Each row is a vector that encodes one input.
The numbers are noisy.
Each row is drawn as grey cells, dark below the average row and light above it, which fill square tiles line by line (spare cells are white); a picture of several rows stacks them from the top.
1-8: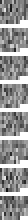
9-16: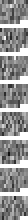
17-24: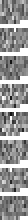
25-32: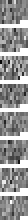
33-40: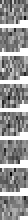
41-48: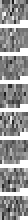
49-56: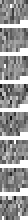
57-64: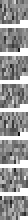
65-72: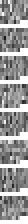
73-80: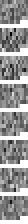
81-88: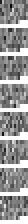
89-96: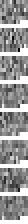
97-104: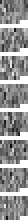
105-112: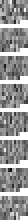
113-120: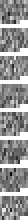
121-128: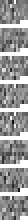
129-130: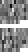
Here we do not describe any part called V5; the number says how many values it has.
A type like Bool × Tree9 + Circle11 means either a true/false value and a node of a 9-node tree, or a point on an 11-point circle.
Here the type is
Bool × (Line6 + Line7) + V5.
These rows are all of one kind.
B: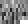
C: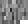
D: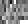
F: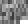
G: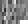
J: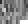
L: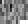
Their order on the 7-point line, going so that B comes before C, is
F, B, C, J, L, G, D.
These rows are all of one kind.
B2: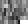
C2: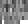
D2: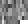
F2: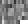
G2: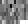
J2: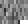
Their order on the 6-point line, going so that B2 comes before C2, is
D2, B2, F2, J2, C2, G2.
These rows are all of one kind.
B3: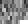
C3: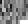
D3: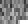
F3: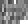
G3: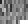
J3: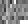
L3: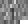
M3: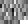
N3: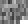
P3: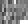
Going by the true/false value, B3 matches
C3, D3 and G3.
